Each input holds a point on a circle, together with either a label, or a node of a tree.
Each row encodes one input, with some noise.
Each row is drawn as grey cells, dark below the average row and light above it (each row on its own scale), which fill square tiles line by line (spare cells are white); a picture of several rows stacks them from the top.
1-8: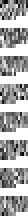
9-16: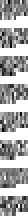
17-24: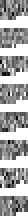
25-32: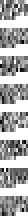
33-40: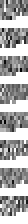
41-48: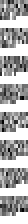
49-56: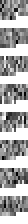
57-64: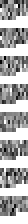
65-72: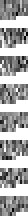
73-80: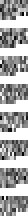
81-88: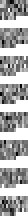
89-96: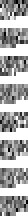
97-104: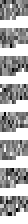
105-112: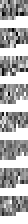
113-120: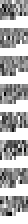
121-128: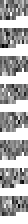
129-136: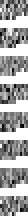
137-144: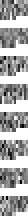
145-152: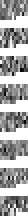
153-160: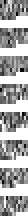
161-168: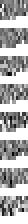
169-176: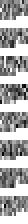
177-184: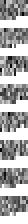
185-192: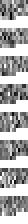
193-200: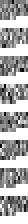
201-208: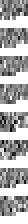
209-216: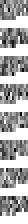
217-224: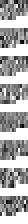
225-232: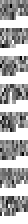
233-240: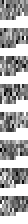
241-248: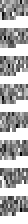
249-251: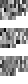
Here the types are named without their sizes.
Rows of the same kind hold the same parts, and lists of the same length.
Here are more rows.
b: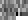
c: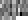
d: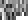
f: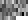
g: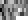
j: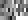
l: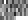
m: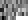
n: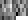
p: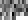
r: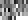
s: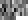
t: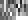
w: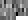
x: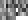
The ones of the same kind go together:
b, c, f, g, m, s
d, j, l, n, p, r, t, w, x

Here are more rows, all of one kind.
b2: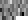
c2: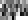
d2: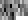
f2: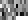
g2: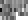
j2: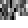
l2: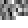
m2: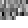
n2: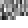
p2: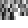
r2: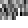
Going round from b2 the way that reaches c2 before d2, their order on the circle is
b2, m2, f2, c2, r2, d2, j2, g2, p2, l2, n2.
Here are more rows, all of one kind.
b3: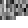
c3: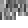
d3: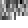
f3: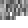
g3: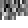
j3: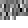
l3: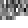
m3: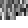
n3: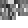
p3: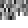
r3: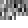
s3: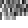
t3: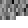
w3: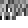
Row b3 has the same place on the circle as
g3, m3, s3 and w3.
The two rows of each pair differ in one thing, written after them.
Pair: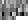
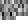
the place on the circle
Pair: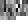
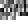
the place on the circle
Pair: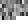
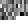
the place on the circle
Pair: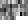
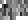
the label
